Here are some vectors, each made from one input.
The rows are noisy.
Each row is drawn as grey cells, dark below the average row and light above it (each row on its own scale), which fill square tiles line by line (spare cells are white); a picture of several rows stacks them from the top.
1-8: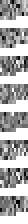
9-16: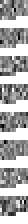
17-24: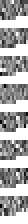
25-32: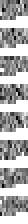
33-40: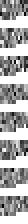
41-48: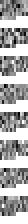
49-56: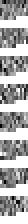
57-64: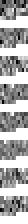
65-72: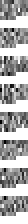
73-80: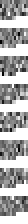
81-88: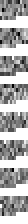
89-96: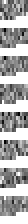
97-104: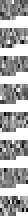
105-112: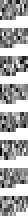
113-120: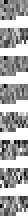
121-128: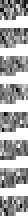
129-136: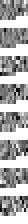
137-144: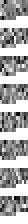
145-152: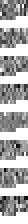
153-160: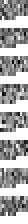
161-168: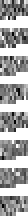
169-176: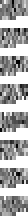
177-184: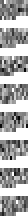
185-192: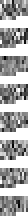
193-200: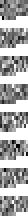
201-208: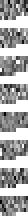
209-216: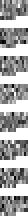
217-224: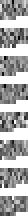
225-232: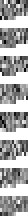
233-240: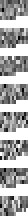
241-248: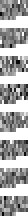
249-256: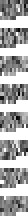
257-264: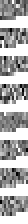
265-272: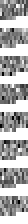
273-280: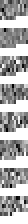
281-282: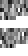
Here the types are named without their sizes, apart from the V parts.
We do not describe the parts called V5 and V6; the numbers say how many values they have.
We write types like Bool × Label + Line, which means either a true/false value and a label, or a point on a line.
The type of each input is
Bool × (Circle + V5) × Line × V6.
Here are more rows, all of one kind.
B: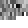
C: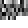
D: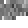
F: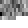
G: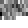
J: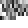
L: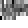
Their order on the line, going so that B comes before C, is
L, B, G, J, C, D, F.
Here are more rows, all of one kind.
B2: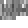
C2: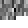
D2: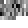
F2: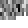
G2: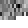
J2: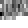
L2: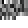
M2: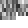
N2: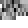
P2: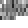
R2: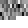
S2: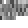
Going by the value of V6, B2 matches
F2, G2, J2 and R2.
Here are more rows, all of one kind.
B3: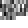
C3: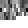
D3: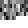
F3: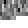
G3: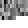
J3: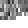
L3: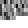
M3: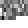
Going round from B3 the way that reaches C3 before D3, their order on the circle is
B3, M3, G3, F3, L3, J3, C3, D3.
